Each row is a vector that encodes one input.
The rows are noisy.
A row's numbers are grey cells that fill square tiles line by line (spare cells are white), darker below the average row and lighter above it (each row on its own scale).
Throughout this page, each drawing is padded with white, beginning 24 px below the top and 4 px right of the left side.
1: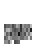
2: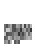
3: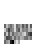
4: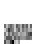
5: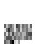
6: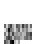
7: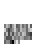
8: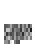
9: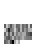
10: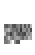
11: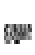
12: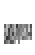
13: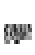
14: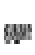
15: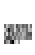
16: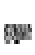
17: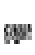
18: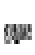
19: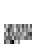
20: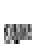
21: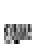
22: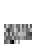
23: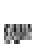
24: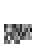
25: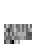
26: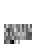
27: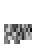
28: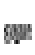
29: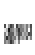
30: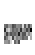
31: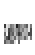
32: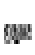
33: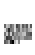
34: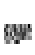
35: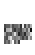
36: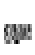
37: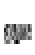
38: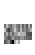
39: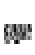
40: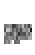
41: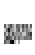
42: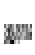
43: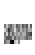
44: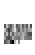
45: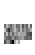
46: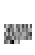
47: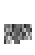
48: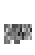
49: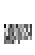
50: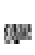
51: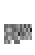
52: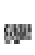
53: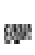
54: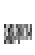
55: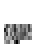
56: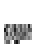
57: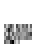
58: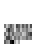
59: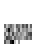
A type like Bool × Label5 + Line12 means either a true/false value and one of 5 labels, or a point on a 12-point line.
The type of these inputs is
Line6.
